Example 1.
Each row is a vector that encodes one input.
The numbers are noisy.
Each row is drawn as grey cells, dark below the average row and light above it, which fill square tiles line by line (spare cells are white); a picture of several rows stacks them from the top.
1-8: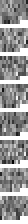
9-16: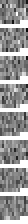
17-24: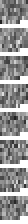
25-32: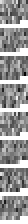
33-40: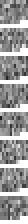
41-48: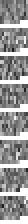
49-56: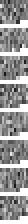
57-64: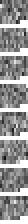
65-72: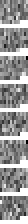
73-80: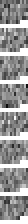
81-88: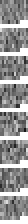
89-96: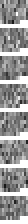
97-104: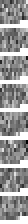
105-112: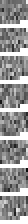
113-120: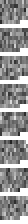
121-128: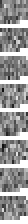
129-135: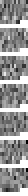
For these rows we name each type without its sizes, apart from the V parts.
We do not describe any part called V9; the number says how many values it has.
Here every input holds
a node of a tree, a true/false value and a value of V9.
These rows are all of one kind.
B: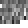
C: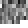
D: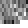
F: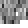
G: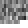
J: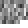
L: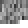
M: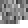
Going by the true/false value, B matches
C and G.
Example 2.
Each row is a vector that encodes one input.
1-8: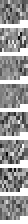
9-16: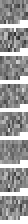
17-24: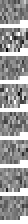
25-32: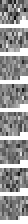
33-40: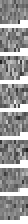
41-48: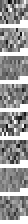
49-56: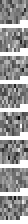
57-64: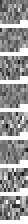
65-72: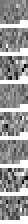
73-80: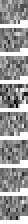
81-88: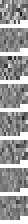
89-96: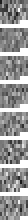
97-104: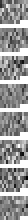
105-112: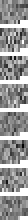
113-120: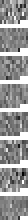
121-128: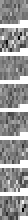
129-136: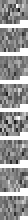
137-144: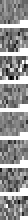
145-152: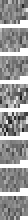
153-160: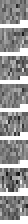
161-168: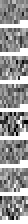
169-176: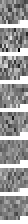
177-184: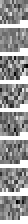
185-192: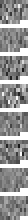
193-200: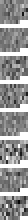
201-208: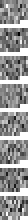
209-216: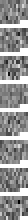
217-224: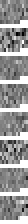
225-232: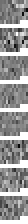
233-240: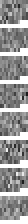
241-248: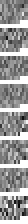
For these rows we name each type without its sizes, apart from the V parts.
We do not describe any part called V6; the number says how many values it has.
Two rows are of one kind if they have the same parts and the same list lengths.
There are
2 kinds of row.
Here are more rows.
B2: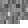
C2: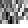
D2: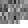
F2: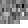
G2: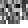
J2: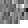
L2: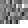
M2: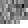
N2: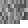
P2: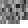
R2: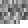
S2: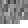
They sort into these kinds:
B2, D2, F2, G2, J2, L2, M2, N2, P2, R2, S2
C2

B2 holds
five true/false values and a value of V6.
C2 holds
a label.
